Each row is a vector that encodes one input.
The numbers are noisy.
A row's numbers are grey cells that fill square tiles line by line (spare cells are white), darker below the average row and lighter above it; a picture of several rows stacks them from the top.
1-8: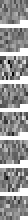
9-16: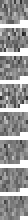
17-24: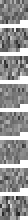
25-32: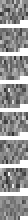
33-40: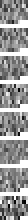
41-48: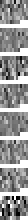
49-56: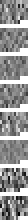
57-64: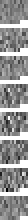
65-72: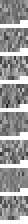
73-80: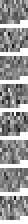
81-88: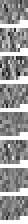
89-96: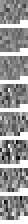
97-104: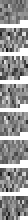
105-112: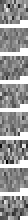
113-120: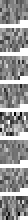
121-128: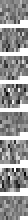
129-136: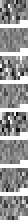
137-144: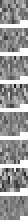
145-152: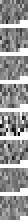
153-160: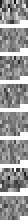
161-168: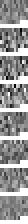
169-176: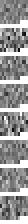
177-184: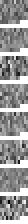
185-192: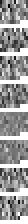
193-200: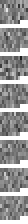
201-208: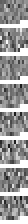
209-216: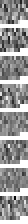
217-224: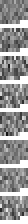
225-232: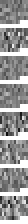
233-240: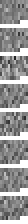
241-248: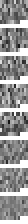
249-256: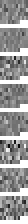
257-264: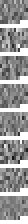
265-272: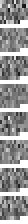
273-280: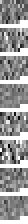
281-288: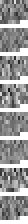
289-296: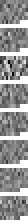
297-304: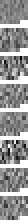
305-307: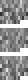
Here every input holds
a point on a 10-point line.
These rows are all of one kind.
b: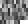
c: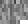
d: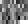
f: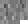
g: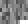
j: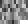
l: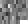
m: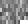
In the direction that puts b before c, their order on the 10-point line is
d, g, b, l, f, c, m, j.
